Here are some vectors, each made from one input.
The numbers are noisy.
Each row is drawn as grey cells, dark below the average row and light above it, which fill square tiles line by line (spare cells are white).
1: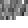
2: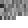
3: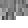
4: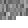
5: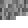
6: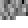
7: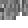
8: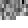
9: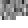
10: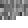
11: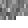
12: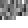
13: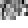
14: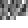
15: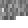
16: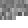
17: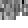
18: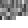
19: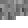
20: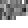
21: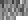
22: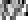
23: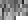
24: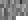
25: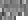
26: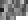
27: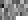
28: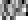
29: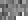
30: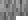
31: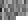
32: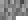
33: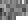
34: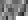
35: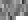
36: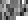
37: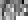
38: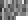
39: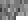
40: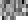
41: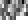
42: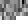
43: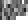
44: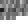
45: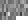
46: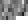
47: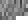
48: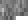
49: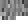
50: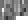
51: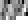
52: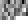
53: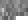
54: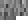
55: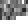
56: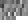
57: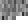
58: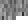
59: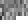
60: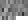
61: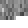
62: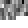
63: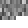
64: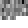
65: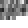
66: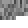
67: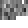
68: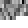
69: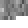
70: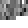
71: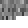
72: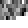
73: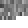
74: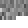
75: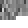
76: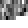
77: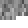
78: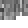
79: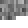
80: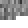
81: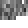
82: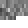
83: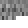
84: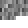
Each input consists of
one of 4 labels, together with either one of 5 labels, or three true/false values.
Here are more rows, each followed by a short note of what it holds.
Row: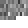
one of 4 labels and three true/false values
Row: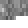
one of 4 labels and three true/false values
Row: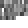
one of 4 labels and three true/false values
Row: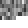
one of 4 labels and three true/false values
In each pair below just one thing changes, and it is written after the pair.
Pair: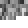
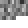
the label
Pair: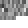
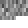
one of the three true/false values
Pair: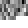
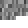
one of the three true/false values
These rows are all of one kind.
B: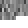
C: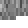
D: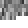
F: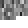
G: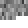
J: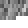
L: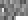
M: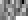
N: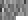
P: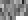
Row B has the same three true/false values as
L and N.
